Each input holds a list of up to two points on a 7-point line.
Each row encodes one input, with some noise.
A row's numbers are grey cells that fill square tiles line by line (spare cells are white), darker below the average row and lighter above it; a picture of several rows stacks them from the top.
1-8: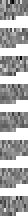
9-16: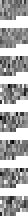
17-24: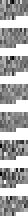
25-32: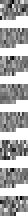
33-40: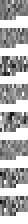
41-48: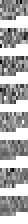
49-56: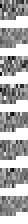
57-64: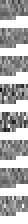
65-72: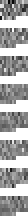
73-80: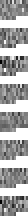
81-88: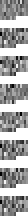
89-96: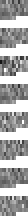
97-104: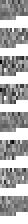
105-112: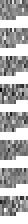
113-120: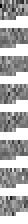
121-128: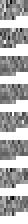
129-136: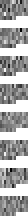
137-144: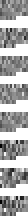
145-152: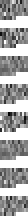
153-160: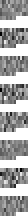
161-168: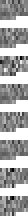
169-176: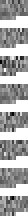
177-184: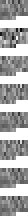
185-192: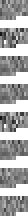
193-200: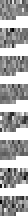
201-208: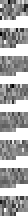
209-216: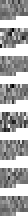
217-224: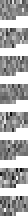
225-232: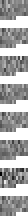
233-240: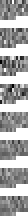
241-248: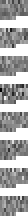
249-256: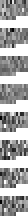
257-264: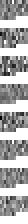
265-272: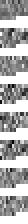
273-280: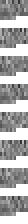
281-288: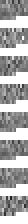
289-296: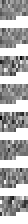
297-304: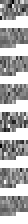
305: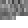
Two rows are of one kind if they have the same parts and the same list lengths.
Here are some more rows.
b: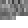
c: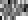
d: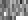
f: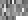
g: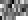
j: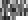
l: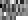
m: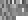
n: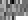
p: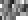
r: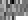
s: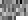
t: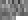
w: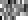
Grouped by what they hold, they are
b, g, n, r, t
c, d, f, l, m, p, s, w
j

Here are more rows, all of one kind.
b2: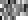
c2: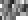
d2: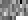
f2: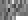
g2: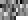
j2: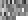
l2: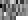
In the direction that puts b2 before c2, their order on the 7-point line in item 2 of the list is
j2, g2, d2, b2, c2, l2, f2.
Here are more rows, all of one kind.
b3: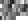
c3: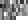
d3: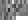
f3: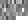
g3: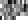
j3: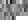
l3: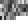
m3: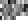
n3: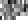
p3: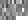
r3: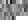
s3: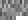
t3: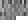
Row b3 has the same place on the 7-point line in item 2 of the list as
j3, m3 and r3.
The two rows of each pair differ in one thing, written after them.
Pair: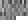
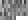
the place on the 7-point line in item 2 of the list
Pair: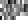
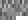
the place on the 7-point line in item 1 of the list
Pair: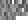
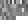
the place on the 7-point line in item 2 of the list
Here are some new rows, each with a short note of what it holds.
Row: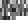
the empty list
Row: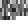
the empty list
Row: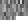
a list of one item
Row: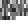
the empty list
